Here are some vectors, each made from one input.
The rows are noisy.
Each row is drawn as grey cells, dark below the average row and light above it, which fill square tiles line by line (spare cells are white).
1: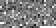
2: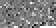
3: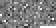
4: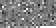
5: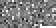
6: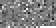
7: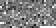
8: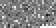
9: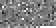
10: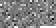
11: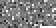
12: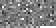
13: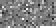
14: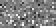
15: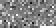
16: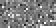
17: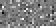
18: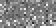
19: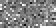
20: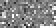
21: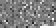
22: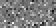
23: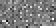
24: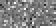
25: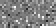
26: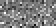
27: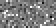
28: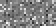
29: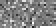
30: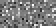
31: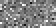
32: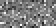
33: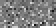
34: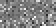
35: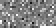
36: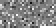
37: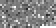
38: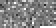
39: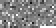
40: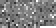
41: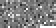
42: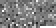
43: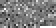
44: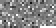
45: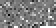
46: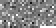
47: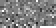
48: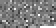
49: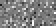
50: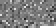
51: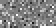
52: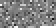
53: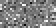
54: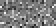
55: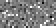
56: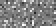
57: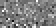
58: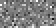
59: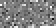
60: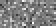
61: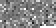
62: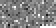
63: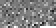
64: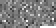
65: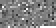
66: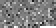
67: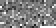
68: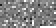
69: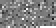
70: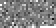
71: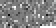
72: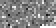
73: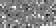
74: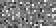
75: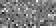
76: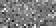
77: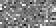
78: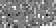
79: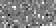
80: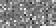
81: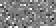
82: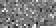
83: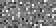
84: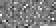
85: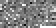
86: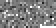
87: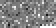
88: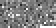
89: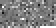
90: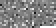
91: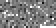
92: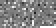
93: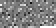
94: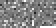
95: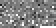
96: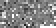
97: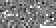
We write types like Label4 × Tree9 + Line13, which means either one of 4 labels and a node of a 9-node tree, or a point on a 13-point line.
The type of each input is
Label8 × (Tree8 + Unit).
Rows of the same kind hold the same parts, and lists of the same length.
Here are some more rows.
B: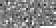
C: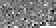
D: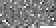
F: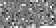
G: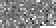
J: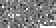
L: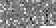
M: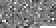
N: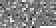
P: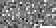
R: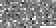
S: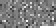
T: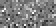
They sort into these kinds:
B, C, D, F, G, L, M, N, R, S, T
J, P

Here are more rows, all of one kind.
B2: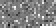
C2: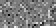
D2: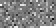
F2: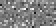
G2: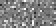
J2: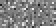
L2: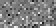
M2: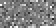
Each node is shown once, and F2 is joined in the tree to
J2.
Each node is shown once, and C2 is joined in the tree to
B2.
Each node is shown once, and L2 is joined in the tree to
D2.
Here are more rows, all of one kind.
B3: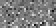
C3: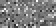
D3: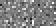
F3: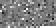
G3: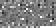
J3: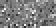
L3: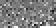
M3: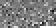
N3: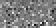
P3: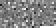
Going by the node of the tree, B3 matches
G3 and N3.
